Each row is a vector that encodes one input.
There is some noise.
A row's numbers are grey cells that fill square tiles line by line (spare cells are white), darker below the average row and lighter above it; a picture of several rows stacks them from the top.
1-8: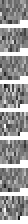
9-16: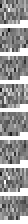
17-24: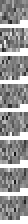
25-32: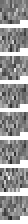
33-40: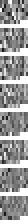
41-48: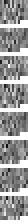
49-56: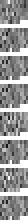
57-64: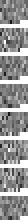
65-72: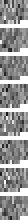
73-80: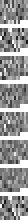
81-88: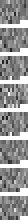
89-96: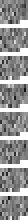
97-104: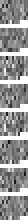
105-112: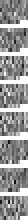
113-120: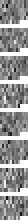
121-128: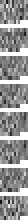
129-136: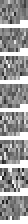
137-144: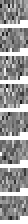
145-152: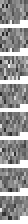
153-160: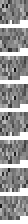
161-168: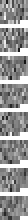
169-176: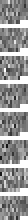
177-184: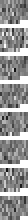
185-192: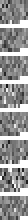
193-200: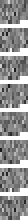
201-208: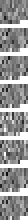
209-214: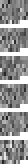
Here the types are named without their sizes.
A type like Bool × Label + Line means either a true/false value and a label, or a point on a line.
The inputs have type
Bool × Tree + List(Line).
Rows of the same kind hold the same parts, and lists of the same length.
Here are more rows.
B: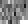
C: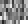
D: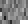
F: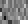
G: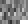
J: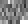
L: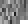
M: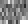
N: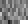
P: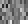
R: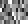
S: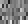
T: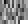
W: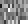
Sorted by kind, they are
B, J, L, M
C, T, W
D, F, G, N
P, S
R

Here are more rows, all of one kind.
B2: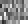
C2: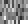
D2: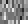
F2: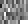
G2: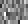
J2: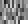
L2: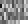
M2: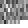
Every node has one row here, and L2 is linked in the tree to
B2 and D2.
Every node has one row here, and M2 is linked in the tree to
D2.
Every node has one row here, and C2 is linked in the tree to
D2 and J2.
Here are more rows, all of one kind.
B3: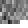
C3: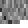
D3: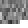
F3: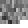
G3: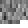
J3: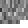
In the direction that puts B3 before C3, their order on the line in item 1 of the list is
F3, B3, G3, J3, C3, D3.
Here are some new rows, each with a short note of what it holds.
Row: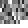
the empty list
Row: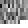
a node of a tree and a true/false value
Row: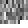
a node of a tree and a true/false value
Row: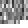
a node of a tree and a true/false value
